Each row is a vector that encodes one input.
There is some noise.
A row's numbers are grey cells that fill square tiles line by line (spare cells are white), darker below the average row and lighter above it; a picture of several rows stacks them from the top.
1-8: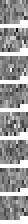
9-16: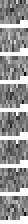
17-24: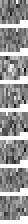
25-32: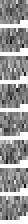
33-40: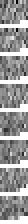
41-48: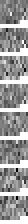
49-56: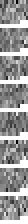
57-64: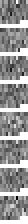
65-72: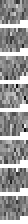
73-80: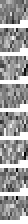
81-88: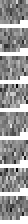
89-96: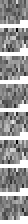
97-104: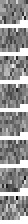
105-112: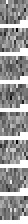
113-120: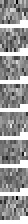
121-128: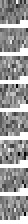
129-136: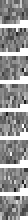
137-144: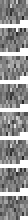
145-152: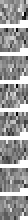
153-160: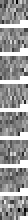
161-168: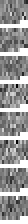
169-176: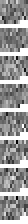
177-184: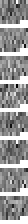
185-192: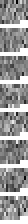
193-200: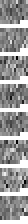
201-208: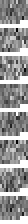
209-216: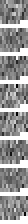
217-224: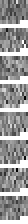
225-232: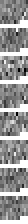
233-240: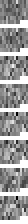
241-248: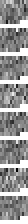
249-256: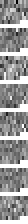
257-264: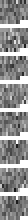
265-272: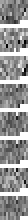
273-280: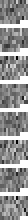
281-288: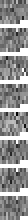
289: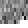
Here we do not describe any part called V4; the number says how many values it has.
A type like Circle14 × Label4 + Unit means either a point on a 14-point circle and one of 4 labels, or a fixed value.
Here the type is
(Bool × Bool × Bool × Bool + Unit) × (Tree12 + Unit) + V4 × V4.
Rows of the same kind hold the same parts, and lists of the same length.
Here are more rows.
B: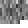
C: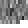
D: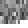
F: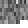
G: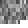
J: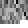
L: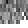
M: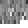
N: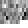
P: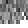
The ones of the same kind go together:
B, C, F
D, G, M
J
L, P
N

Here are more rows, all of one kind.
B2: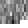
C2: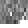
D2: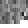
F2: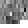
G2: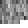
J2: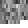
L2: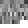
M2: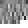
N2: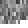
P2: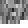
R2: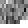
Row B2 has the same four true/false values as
G2 and M2.
